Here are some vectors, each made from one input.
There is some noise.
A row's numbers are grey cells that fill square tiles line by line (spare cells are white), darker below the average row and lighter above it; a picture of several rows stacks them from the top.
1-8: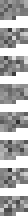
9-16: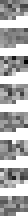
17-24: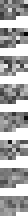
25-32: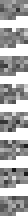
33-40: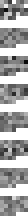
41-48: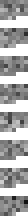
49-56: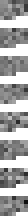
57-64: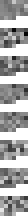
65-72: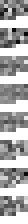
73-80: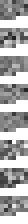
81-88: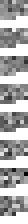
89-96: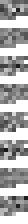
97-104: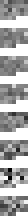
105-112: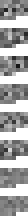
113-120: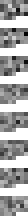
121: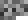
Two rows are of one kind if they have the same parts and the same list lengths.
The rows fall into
4 kinds.
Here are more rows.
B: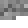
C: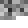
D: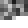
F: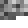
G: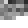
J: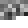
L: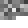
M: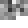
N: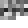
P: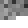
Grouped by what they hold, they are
B, M, N, P
C, D, J
F
G, L

